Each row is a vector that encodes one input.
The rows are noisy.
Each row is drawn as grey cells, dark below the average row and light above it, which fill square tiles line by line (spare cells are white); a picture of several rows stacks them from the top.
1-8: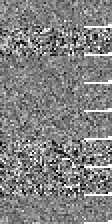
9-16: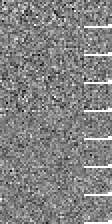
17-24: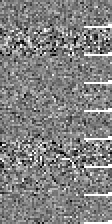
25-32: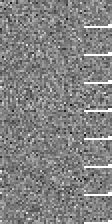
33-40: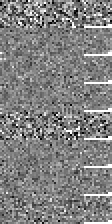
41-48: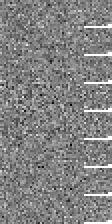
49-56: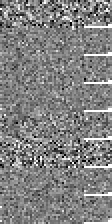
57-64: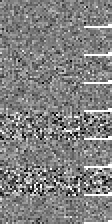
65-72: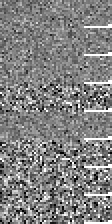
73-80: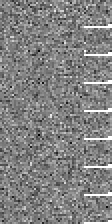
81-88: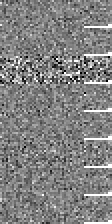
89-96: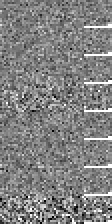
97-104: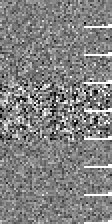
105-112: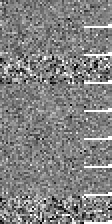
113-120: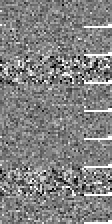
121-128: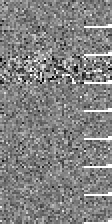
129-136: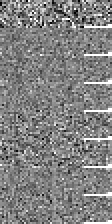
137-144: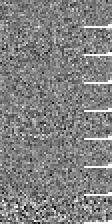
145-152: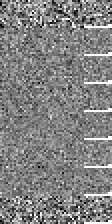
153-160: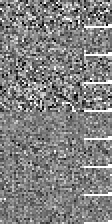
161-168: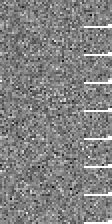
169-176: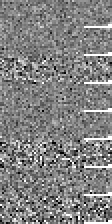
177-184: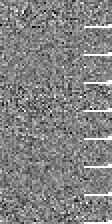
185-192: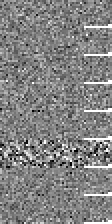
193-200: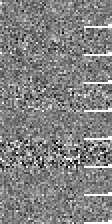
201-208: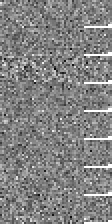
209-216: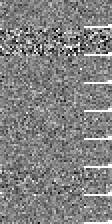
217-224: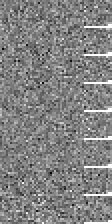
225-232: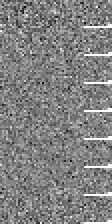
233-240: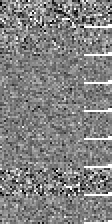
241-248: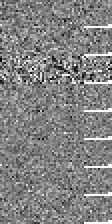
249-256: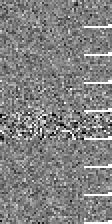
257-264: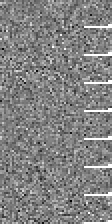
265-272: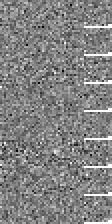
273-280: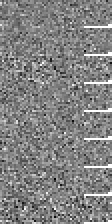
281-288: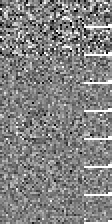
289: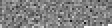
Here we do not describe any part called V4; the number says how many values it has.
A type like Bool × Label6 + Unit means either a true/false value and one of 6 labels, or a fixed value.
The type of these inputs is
Bool × Circle14 × (Line14 + V4) + Line8.
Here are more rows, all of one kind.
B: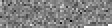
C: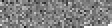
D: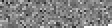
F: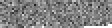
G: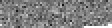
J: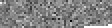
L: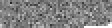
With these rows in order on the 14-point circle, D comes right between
G and L.
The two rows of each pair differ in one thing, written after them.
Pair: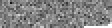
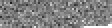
the true/false value
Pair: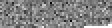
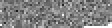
the place on the 14-point circle
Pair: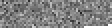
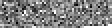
the place on the 14-point circle
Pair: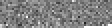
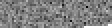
the place on the 14-point line
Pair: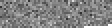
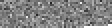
the place on the 14-point circle
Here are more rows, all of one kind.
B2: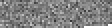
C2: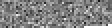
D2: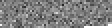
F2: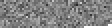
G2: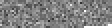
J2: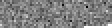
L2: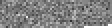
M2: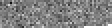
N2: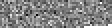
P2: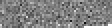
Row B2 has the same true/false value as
F2 and N2.
